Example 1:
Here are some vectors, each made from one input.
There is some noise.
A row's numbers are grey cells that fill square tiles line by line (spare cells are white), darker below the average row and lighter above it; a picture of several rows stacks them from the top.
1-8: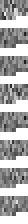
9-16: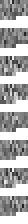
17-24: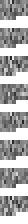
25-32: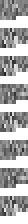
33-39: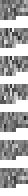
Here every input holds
either a point on a 4-point line, or a point on a 5-point line.
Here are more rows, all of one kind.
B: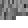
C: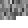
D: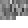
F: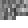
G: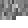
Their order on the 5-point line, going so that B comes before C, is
F, B, G, C, D.
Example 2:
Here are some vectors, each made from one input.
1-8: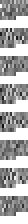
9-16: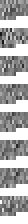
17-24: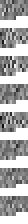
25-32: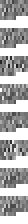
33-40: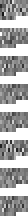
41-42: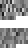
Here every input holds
either a point on a 4-point line, or a point on a 5-point line.
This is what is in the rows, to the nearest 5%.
About 30% of them hold a point on a 4-point line. The rest hold a point on a 5-point line.
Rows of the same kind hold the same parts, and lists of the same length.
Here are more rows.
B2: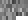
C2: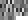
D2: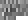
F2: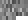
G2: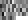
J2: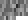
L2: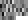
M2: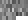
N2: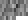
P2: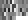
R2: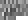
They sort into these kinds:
B2, D2, F2, J2, M2, N2, R2
C2, G2, L2, P2

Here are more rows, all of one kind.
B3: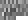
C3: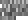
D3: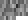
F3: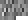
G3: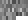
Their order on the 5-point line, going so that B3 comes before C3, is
D3, G3, F3, B3, C3.
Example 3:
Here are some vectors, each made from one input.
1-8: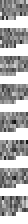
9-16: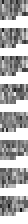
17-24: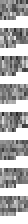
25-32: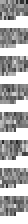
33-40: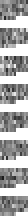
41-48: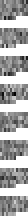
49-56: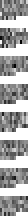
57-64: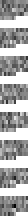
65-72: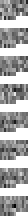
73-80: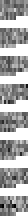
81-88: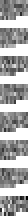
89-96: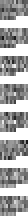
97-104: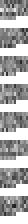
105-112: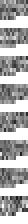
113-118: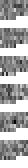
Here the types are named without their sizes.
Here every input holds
either a fixed value, or a point on each of two lines, or three true/false values.
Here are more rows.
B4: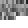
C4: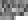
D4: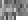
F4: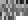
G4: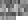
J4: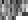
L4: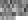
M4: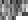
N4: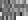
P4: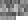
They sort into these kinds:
B4, F4
C4, D4, G4, L4, N4, P4
J4, M4

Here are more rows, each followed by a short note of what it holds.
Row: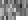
three true/false values
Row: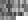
three true/false values
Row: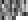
a fixed value
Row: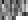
a fixed value
